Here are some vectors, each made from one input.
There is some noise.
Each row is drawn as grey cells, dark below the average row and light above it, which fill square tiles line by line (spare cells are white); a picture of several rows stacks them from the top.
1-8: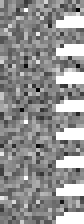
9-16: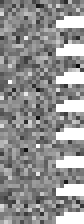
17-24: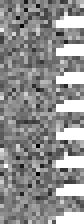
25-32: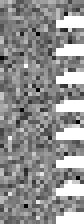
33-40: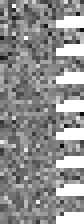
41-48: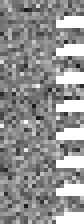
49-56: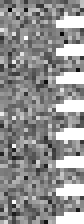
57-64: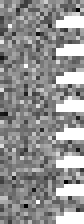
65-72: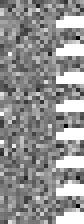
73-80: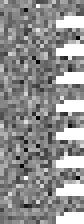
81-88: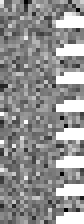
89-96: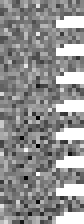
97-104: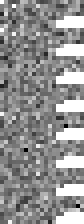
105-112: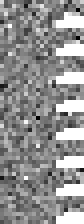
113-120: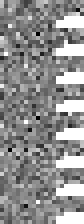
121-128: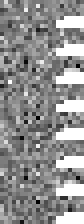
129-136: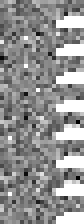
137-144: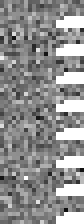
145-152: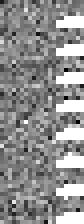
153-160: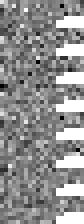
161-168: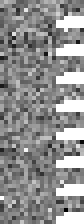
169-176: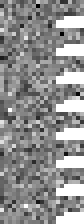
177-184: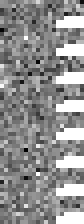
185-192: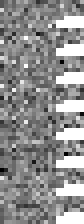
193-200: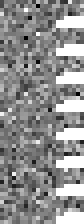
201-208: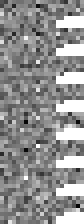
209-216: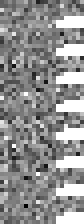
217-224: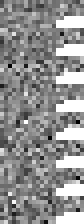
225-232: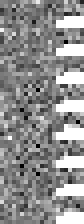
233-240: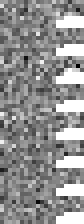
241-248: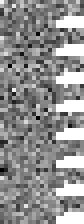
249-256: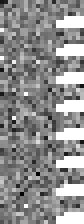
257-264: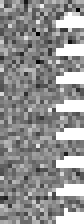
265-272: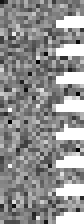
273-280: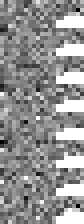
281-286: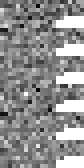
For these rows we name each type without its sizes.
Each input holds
a node of a tree, together with either a point on a line and a true/false value, or a node of a tree.
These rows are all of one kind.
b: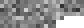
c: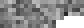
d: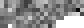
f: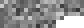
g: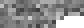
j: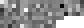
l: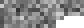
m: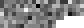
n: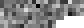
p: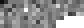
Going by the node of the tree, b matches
c, f, g and l.
